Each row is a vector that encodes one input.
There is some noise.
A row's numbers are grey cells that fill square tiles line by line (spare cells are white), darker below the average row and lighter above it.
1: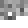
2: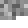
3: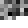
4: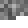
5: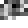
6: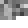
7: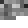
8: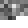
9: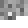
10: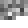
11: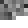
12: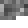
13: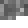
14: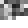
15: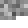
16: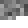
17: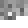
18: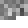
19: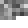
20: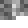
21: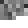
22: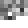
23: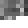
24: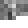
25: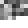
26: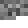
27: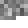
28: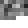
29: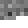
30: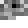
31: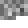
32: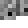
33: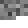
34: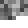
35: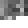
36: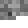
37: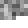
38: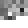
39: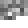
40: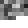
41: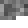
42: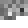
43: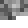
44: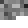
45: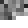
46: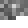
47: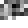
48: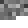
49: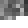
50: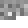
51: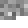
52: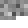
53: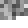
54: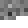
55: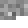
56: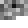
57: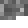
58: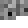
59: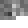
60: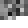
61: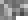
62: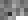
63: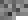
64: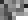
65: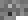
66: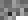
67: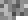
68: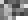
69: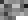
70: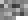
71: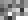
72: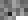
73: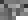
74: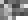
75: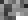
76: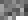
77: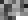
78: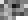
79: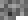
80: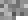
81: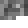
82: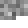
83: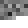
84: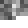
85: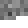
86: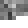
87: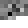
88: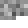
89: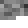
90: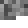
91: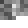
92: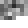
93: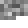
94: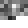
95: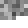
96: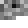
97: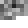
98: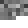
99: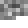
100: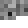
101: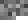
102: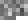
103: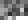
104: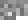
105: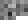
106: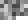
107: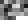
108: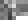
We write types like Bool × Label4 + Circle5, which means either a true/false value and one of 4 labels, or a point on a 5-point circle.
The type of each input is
Line4 + Tree9.
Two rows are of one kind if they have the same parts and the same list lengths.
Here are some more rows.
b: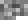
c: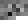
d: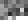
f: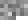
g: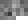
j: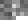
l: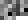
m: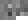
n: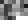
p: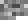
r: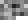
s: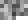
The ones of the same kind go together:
b, f, p, r, s
c, d, g, j, l, m, n

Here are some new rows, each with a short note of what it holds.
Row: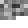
a point on a 4-point line
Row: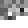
a point on a 4-point line
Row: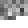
a point on a 4-point line
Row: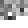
a point on a 4-point line
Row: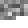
a point on a 4-point line
